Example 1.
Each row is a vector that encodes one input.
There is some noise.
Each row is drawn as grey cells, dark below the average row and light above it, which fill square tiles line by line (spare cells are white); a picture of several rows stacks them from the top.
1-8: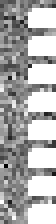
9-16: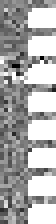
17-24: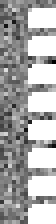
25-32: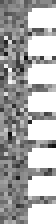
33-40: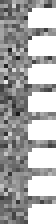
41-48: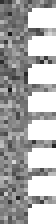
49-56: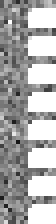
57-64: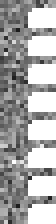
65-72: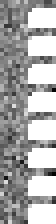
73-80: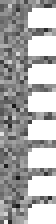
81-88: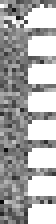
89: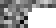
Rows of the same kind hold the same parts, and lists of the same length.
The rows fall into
2 kinds.
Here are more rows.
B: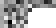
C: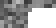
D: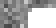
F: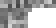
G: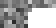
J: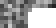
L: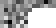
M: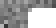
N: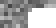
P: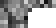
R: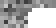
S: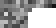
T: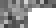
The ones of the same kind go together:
B, C, F, L, N, P, R
D, G, J, M, S, T

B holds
a point on a 12-point line.
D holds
a point on an 8-point circle.
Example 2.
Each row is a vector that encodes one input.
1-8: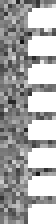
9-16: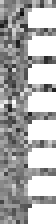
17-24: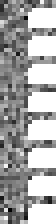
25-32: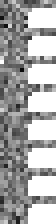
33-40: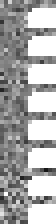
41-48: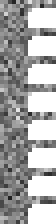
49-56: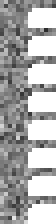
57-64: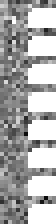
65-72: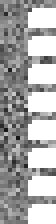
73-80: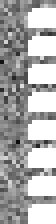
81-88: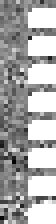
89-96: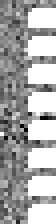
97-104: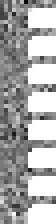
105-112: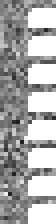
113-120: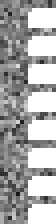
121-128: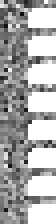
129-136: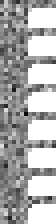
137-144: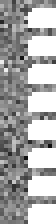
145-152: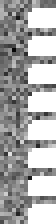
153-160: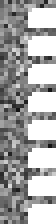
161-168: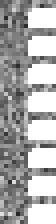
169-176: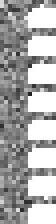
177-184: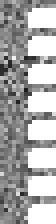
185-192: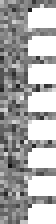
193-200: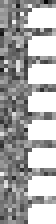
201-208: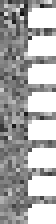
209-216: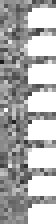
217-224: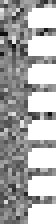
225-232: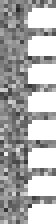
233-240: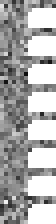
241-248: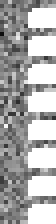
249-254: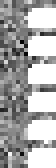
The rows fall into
2 kinds.
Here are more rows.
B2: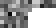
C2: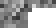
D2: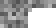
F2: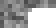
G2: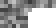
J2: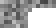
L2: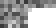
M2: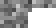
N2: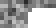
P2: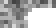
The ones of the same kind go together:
B2, C2, F2, G2, J2, L2, M2, N2
D2, P2

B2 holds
a point on an 8-point circle.
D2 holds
a point on a 10-point line.
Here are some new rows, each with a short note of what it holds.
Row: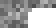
a point on a 10-point line
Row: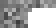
a point on a 10-point line
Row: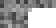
a point on an 8-point circle
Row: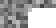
a point on an 8-point circle
